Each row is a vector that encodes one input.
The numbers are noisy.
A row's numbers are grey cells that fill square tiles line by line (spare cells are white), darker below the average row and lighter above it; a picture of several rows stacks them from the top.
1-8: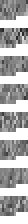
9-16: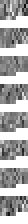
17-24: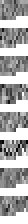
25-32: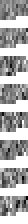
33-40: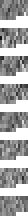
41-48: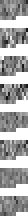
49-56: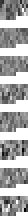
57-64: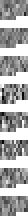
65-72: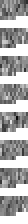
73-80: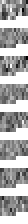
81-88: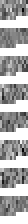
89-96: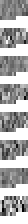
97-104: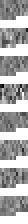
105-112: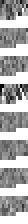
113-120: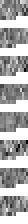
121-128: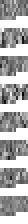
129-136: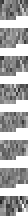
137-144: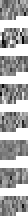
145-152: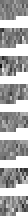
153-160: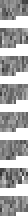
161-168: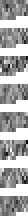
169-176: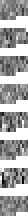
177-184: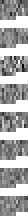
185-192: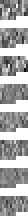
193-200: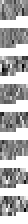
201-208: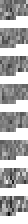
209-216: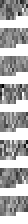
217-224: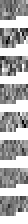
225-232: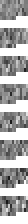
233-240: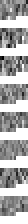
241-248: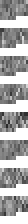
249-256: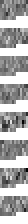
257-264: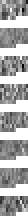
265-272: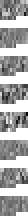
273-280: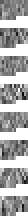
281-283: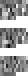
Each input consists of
either a point on a 5-point line and a true/false value, or a list of up to three points on an 11-point line.
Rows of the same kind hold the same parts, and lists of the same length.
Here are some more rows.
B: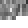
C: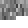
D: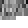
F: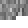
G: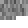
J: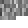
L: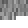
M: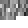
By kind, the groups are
B, F
C, J
D
G, L
M

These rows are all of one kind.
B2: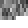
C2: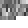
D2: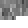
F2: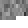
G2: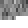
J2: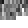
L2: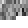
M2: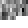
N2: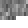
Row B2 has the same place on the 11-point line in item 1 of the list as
G2 and N2.
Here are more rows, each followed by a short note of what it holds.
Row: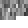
a list of two items
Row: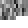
a list of three items
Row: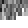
a point on a 5-point line and a true/false value
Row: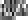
a list of two items
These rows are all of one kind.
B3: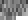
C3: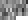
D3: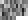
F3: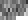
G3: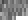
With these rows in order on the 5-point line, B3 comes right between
F3 and G3.
